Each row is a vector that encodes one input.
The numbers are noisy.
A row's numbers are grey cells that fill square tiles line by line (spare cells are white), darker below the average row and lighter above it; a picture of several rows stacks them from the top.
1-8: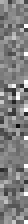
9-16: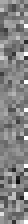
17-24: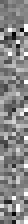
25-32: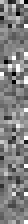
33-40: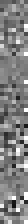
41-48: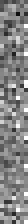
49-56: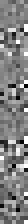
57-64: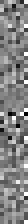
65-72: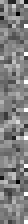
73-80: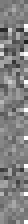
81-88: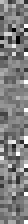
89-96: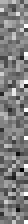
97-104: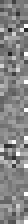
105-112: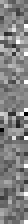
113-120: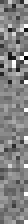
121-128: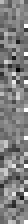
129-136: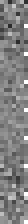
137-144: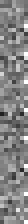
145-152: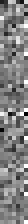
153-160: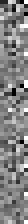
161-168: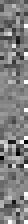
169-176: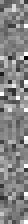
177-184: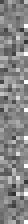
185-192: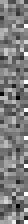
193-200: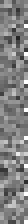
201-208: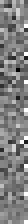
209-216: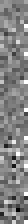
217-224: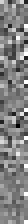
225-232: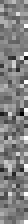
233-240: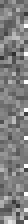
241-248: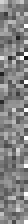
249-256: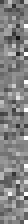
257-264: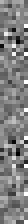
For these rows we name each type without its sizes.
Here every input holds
a true/false value, together with a list of points on a line.
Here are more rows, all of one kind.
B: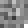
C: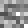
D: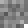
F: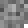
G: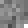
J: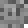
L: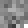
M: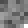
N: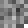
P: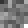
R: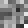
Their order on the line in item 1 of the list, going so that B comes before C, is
M, D, P, B, R, N, F, J, C, L, G.
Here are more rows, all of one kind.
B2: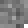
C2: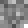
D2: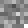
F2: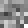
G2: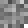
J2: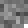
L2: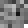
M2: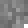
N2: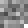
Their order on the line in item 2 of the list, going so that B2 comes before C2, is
L2, F2, D2, B2, G2, C2, J2, N2, M2.
